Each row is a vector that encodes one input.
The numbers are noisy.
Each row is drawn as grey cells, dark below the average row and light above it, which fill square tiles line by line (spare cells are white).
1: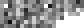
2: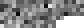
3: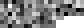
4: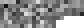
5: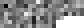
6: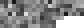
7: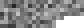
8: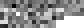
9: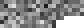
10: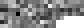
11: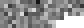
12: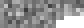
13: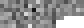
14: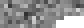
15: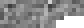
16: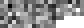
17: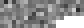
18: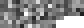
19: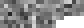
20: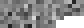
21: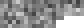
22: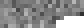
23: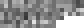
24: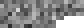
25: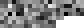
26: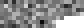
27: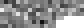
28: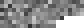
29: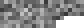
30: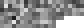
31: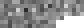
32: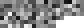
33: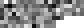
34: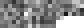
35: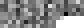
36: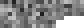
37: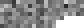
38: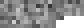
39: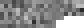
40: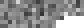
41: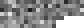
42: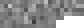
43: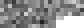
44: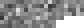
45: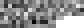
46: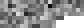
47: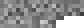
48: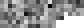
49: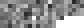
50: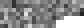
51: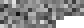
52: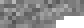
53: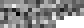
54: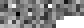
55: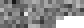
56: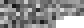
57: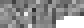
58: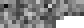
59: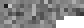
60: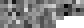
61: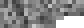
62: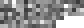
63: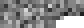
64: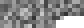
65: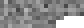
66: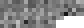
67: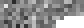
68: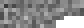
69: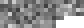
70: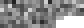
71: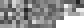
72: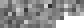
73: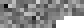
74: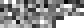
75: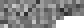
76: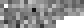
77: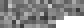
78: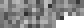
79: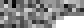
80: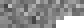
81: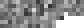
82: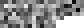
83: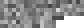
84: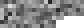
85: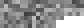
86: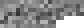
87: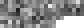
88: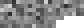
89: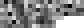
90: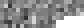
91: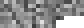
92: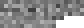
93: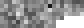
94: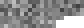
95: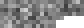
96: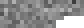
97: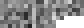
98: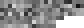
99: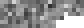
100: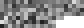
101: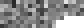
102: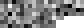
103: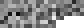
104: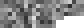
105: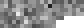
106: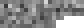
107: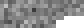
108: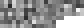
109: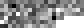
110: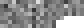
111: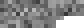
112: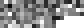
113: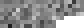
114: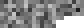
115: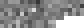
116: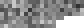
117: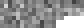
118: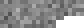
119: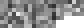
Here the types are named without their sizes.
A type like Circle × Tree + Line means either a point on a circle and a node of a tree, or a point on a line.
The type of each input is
(Bool × Bool × Bool + Line) × Line.
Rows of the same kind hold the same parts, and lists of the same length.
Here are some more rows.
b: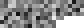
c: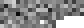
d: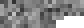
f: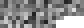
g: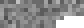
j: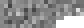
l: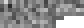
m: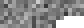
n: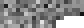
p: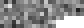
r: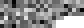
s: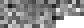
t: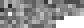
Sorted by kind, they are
b, c, d, g, j, l, m, n, s
f, p, r, t

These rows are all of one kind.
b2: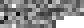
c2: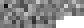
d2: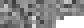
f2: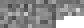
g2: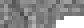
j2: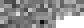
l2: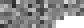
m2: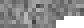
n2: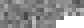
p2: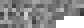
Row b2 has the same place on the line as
j2 and l2.
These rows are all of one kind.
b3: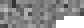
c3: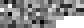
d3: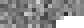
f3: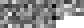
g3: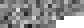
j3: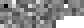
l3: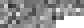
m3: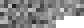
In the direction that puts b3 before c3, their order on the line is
l3, b3, g3, d3, c3, j3, f3, m3.
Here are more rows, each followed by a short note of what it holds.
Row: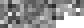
a point on a line and three true/false values
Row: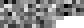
a point on each of two lines
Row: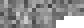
a point on a line and three true/false values
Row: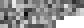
a point on a line and three true/false values
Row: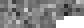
a point on each of two lines
